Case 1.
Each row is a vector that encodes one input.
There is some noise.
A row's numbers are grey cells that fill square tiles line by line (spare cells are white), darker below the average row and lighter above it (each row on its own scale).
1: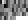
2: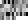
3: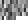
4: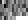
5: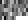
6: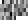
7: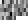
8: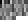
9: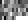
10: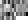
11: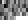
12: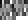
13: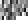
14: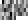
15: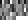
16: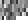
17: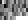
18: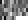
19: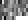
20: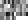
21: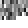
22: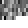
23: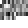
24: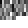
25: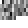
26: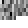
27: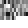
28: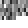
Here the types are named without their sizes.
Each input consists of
a point on a line.
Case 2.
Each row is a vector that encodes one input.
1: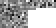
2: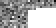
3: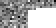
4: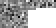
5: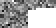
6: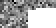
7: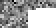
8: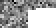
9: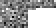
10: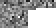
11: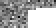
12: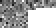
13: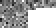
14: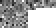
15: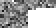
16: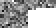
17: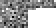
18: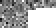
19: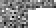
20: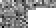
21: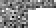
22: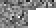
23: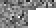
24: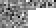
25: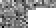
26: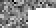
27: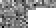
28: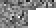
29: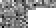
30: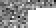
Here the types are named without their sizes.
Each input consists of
three true/false values.
